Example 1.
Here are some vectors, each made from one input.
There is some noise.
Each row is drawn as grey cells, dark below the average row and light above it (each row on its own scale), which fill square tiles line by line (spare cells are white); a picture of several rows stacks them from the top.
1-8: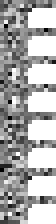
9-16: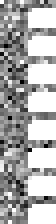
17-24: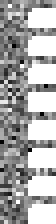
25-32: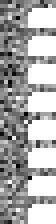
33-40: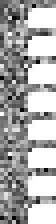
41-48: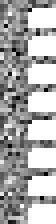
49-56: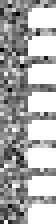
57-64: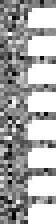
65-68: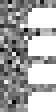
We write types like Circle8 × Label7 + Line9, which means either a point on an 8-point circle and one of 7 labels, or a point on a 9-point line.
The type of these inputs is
Line3 × Line4 + Unit.
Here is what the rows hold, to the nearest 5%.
About 10% of them hold a fixed value. The rest hold a point on a 3-point line and a point on a 4-point line.
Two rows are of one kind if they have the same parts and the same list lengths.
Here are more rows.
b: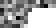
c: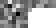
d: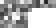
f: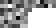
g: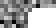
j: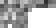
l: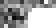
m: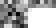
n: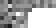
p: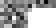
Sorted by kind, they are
b, c, d, f, j, l, m, n, p
g

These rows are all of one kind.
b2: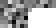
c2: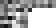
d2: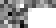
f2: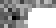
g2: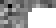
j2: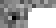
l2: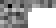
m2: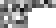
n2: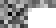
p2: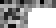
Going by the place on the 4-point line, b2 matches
d2, f2, j2 and n2.
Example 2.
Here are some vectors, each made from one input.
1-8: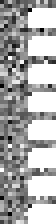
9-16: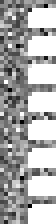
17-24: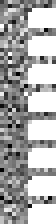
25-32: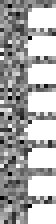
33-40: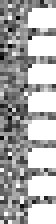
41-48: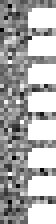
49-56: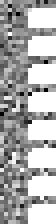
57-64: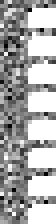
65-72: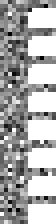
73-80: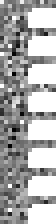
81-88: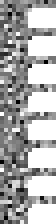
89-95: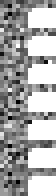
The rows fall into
2 kinds.
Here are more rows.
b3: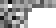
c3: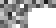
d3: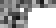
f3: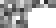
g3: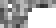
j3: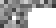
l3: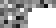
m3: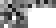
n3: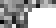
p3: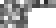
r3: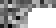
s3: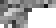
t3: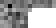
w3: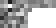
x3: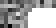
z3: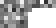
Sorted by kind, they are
b3, c3, d3, f3, g3, j3, l3, m3, p3, r3, s3, t3, w3, x3, z3
n3

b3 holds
a point on each of two 3-point lines.
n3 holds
a fixed value.
